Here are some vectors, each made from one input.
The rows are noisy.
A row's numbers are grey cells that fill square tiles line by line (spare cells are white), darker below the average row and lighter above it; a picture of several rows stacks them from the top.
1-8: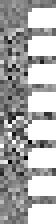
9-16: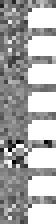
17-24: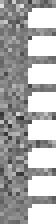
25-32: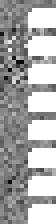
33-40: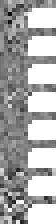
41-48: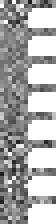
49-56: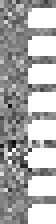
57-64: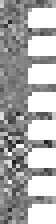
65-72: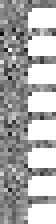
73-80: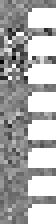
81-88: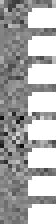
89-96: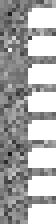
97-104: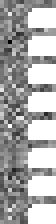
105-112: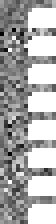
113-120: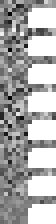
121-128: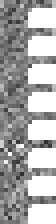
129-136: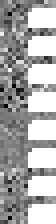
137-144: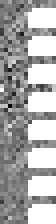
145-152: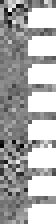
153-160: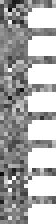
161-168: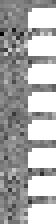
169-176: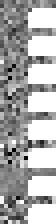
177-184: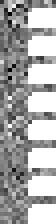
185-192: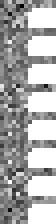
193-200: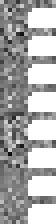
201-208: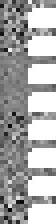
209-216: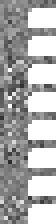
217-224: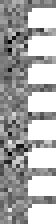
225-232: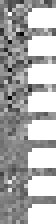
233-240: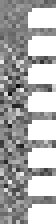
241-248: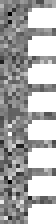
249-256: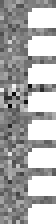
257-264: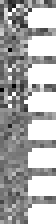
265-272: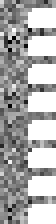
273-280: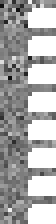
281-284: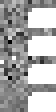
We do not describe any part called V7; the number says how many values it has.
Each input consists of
either a node of an 8-node tree, or a list of up to two items, each a true/false value and a value of V7.
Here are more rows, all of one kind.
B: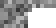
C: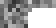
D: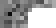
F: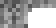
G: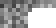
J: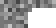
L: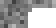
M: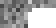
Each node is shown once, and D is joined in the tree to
L.
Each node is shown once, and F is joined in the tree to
G and M.
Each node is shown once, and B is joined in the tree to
J and M.
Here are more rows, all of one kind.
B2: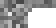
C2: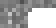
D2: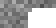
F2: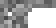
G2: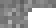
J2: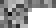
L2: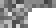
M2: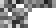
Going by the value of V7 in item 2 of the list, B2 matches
G2 and L2.
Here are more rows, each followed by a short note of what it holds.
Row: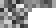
the empty list
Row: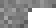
a list of one item
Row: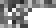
a list of two items
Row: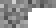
a list of two items
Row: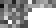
the empty list
